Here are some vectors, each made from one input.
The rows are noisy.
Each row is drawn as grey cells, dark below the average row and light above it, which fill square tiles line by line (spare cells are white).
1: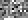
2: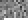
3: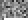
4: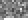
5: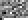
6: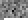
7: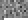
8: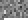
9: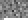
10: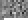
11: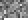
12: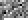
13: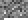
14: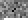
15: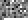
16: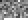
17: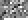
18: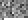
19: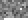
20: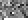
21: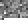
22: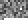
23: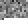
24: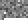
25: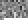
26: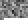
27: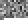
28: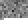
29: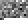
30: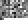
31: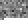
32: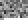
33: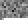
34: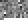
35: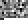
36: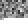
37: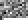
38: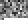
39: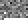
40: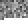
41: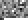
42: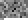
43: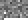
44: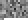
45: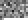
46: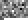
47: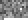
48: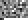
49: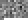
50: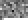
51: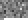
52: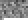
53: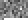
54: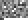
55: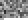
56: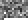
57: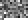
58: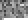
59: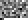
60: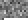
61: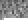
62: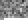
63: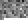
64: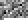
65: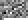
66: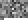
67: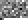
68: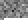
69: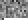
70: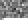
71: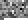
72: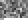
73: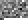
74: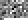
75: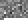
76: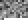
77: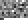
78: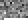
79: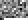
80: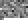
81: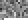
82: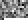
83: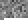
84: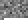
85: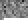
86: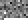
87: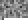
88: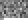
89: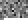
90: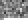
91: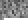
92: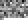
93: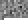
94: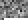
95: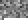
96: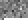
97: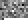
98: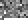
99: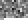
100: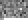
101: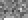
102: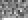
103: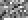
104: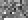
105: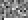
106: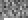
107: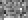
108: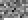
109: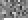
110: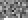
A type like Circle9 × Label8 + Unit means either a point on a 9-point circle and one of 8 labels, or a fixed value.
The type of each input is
Bool × (Circle6 × (Circle6 + Unit) × Line4 + Line5).
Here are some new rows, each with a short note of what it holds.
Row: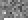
a point on each of two 6-point circles, a point on a 4-point line and a true/false value
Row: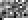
a point on a 5-point line and a true/false value
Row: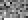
a point on each of two 6-point circles, a point on a 4-point line and a true/false value
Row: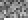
a point on each of two 6-point circles, a point on a 4-point line and a true/false value
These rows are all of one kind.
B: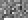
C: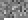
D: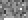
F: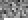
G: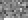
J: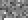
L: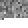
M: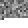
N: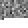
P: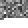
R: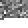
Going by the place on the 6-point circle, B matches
J and R.
